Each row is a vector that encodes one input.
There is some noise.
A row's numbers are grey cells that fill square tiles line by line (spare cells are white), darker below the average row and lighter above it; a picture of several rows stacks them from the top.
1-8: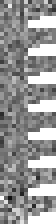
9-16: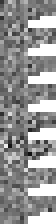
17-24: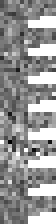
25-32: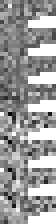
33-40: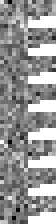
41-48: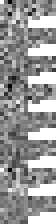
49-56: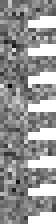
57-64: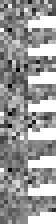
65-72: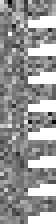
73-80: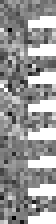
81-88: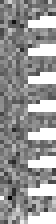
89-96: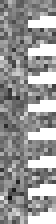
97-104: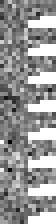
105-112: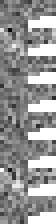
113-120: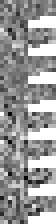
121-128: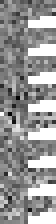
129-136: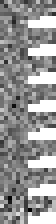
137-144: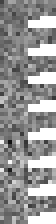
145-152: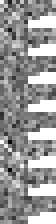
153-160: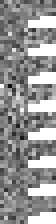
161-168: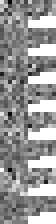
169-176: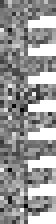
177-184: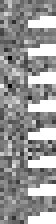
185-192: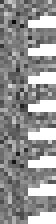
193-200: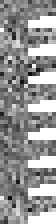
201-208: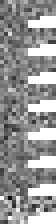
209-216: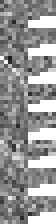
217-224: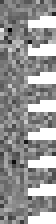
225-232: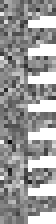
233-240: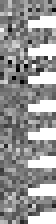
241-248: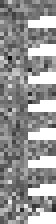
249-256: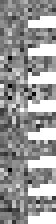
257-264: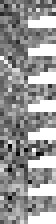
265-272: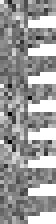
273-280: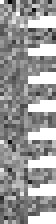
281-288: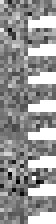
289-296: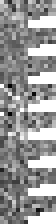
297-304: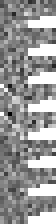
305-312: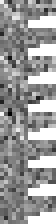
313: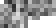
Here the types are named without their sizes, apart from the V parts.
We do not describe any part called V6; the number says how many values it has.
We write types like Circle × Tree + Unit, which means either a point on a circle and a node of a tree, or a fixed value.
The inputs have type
Label + Line × V6.
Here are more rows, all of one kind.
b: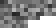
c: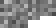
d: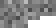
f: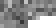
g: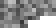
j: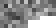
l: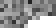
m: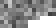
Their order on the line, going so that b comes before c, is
g, d, b, f, j, c, l, m.
